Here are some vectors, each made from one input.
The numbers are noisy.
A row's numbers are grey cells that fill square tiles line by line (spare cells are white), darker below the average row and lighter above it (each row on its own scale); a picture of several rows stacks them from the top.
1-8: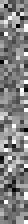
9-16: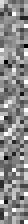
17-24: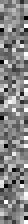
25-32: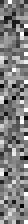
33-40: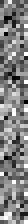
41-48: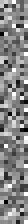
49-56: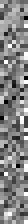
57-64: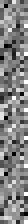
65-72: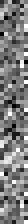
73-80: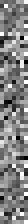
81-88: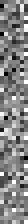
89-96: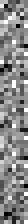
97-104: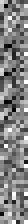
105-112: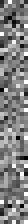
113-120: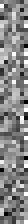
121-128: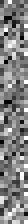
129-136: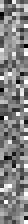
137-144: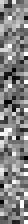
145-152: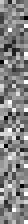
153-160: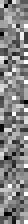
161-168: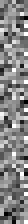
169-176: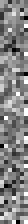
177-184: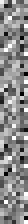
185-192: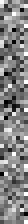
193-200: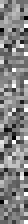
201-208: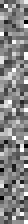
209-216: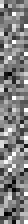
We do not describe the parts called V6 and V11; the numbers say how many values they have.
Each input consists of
either a point on a 7-point line, or a point on an 8-point line, or a value of V6 and a value of V11.
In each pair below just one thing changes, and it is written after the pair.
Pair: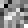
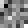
the value of V6
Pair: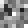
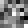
the value of V11
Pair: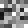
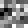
the value of V6
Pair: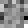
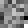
the value of V11
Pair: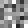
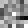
the value of V11
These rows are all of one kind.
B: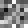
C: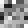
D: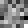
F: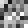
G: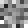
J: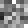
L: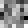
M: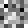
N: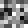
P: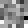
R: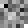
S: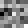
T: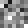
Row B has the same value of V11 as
J, N and S.
